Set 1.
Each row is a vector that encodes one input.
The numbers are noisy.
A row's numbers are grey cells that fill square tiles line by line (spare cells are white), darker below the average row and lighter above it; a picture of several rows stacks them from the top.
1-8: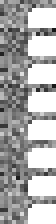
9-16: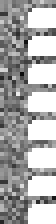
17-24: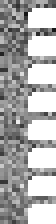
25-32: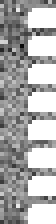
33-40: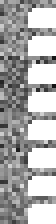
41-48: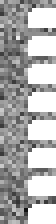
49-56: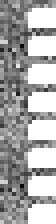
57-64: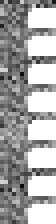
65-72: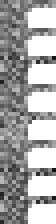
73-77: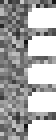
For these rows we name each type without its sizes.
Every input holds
three true/false values.
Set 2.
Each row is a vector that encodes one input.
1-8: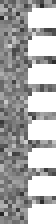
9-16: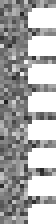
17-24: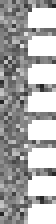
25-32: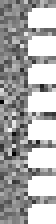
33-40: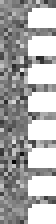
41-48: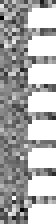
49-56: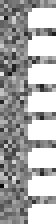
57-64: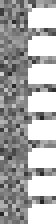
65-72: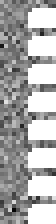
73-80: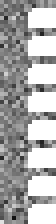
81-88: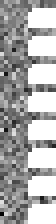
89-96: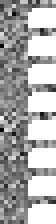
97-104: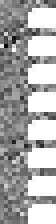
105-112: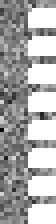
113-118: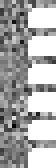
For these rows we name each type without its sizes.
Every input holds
a point on a line.
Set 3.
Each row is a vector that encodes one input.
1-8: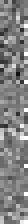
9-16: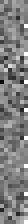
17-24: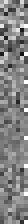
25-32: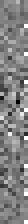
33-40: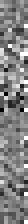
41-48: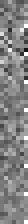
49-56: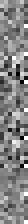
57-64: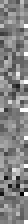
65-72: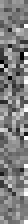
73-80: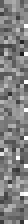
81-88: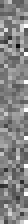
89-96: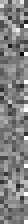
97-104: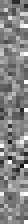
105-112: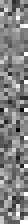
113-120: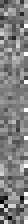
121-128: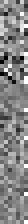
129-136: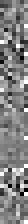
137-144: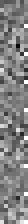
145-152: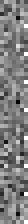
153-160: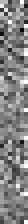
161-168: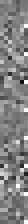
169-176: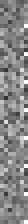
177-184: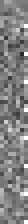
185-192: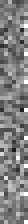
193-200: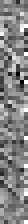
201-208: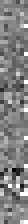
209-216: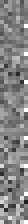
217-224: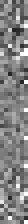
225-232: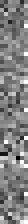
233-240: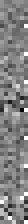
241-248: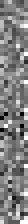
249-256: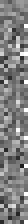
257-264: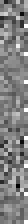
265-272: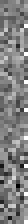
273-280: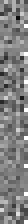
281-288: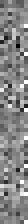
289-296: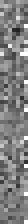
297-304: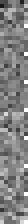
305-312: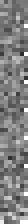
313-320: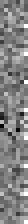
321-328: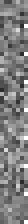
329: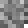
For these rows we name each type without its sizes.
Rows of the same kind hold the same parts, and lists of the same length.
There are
2 kinds of row.
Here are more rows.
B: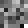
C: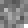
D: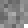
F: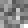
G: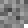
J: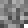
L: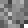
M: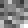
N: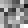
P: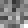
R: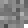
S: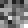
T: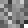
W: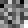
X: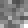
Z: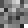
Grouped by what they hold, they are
B, C, D, F, G, J, L, M, N, P, R, T, W, X, Z
S

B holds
a node of a tree.
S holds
a fixed value.
